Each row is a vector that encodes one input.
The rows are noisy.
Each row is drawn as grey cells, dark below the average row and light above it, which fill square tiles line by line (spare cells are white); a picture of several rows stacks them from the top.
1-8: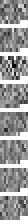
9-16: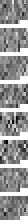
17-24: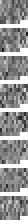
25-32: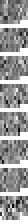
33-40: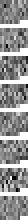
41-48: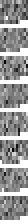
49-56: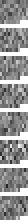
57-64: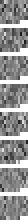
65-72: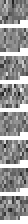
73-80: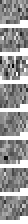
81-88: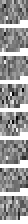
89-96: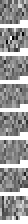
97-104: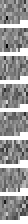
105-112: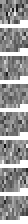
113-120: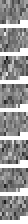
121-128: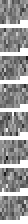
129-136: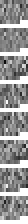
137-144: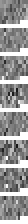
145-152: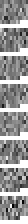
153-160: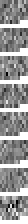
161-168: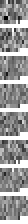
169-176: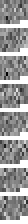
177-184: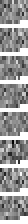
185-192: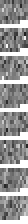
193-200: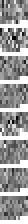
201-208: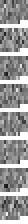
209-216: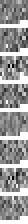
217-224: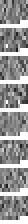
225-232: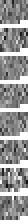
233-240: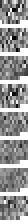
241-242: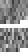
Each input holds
either a fixed value, or a point on a 3-point line and a point on a 4-point line, or a node of a 19-node tree, or four true/false values.
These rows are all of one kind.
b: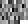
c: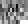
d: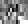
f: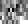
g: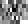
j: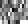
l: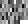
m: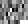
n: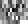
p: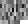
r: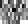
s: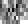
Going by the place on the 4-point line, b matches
g, l, m and n.
